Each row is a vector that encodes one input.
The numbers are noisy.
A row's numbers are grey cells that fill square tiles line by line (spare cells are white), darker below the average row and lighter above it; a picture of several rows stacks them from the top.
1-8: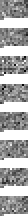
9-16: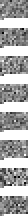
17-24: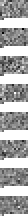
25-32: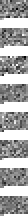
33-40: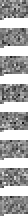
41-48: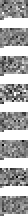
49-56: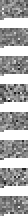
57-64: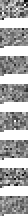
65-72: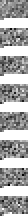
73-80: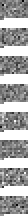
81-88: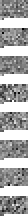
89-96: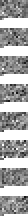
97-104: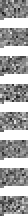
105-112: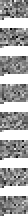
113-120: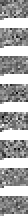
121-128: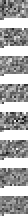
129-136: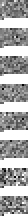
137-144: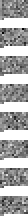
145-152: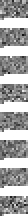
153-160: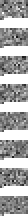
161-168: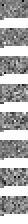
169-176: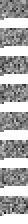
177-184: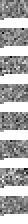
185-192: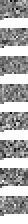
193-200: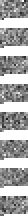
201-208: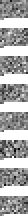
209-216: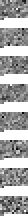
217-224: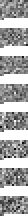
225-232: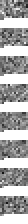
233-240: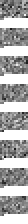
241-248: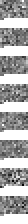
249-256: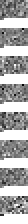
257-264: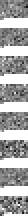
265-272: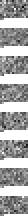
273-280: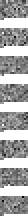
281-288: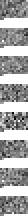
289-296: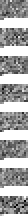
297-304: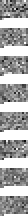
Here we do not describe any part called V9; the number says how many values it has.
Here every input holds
a value of V9, together with a list of up to three points on a 13-point line.
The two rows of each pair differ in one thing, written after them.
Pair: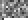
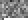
the place on the 13-point line in item 1 of the list
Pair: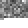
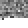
the value of V9
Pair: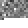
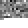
the place on the 13-point line in item 1 of the list
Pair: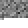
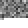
the place on the 13-point line in item 1 of the list
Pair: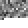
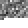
the place on the 13-point line in item 1 of the list
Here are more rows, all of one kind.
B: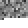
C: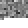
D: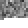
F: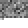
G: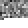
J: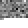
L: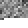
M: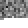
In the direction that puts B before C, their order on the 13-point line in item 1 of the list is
B, M, F, L, C, D, J, G.
